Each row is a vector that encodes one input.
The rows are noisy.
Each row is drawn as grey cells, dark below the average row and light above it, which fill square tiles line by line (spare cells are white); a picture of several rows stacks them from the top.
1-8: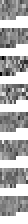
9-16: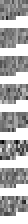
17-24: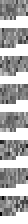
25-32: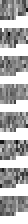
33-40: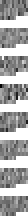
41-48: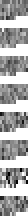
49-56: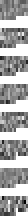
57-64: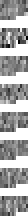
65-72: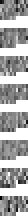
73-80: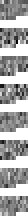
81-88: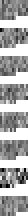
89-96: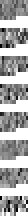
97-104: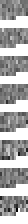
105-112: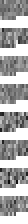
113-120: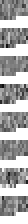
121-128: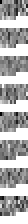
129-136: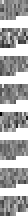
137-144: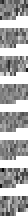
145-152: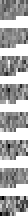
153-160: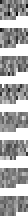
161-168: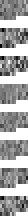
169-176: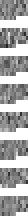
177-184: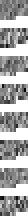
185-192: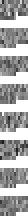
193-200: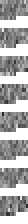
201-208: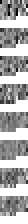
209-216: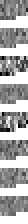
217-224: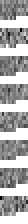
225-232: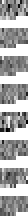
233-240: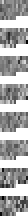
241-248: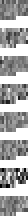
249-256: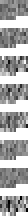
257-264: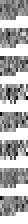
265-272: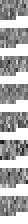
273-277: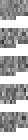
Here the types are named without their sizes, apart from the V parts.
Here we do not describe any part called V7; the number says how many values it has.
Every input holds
either a point on a line, or a list of items, each a true/false value and a value of V7.
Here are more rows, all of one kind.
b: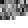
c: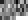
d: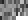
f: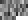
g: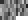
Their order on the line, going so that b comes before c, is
d, f, g, b, c.
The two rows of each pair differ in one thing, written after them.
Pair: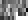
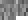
the true/false value in item 2 of the list
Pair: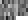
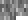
the value of V7 in item 1 of the list
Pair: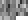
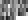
the true/false value in item 1 of the list
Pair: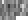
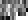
the value of V7 in item 2 of the list
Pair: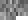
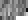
the true/false value in item 2 of the list
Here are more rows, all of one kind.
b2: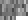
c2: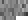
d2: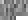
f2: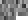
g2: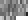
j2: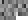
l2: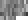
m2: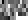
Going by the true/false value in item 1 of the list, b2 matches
d2 and f2.
